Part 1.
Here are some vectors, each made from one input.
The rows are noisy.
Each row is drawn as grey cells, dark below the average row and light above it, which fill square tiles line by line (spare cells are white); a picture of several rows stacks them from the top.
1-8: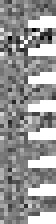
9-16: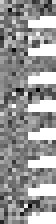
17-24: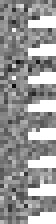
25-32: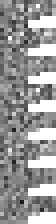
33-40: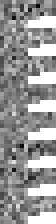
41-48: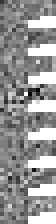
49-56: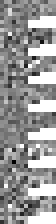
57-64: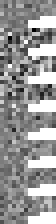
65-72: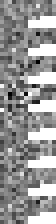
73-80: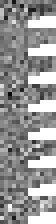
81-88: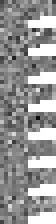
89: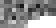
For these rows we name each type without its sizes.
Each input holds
a point on a line, together with either a label, or a point on a line.
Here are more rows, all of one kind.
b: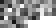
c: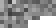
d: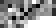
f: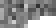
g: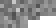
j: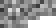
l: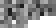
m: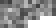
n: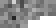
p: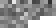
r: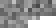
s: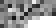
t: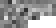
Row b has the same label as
g, j, p and r.
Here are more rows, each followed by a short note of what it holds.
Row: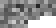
a label and a point on a line
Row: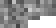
a label and a point on a line
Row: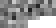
a label and a point on a line
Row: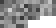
a point on each of two lines
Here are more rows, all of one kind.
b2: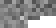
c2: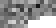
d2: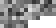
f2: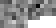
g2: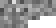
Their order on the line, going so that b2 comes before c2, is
b2, f2, c2, g2, d2.
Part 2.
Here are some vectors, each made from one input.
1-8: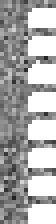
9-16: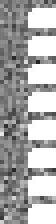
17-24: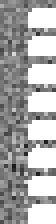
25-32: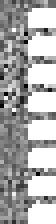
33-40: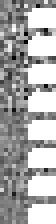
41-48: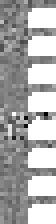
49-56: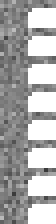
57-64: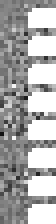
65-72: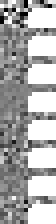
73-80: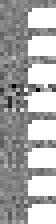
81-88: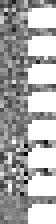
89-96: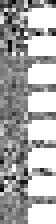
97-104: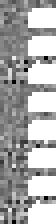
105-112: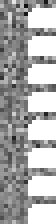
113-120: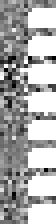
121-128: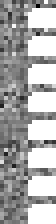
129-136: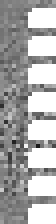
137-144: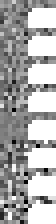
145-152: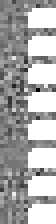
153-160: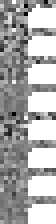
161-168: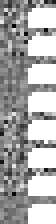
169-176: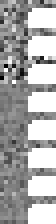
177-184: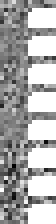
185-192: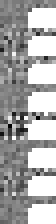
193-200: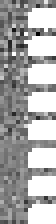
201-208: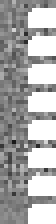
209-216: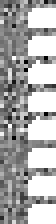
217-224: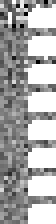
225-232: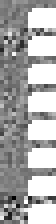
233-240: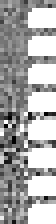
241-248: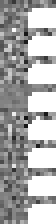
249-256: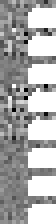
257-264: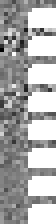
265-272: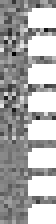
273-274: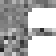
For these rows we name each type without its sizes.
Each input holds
a point on a line and a true/false value, together with either a fixed value, or a node of a tree.
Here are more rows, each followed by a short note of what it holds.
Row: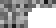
a point on a line and a true/false value
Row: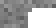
a point on a line, a node of a tree and a true/false value
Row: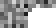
a point on a line, a node of a tree and a true/false value
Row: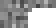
a point on a line and a true/false value
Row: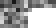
a point on a line, a node of a tree and a true/false value
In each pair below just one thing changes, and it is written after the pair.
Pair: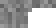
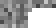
the true/false value
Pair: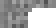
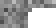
the true/false value
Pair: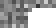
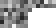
the place on the line
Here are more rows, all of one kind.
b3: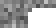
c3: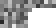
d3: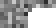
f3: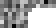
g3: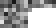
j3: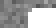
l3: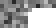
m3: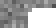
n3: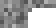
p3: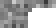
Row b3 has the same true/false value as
n3 and p3.
